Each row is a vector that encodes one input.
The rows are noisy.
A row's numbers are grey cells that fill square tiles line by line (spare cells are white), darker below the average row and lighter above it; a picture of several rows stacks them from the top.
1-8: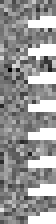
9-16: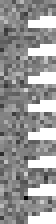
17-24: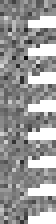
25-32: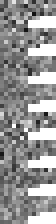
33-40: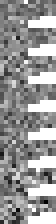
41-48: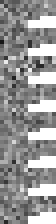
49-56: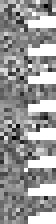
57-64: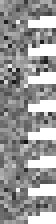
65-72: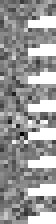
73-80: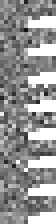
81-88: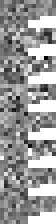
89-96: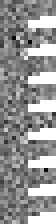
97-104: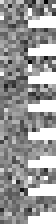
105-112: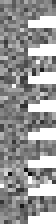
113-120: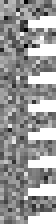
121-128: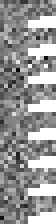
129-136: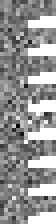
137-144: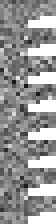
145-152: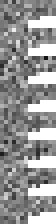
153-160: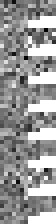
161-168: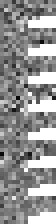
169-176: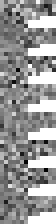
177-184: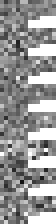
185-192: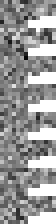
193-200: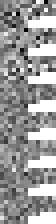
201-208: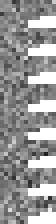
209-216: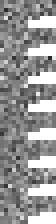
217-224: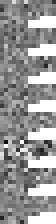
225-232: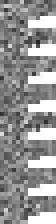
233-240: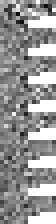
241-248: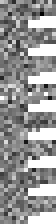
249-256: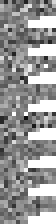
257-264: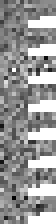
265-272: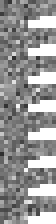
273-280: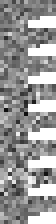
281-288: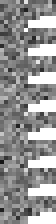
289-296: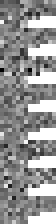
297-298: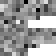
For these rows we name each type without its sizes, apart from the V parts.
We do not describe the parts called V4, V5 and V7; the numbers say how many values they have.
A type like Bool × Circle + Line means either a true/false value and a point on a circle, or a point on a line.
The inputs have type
Bool × V4 + Circle × (Line + V5) + V7.
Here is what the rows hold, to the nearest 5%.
About 70% of them hold a point on a circle, together with either a point on a line, or a value of V5. About 15% of them hold a true/false value and a value of V4. The rest hold a value of V7.
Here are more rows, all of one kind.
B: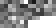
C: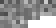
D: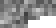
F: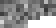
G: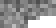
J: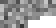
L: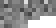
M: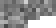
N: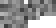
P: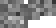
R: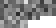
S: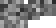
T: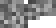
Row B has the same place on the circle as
N, P, R and S.
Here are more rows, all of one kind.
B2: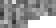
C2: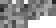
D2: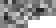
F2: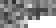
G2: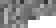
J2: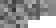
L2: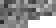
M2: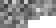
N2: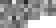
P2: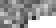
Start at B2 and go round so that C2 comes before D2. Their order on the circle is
B2, G2, P2, L2, F2, M2, C2, D2, J2, N2.
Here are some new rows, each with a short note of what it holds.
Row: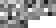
a value of V7
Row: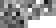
a value of V7
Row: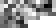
a value of V7
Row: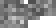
a point on a circle and a point on a line
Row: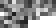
a true/false value and a value of V4
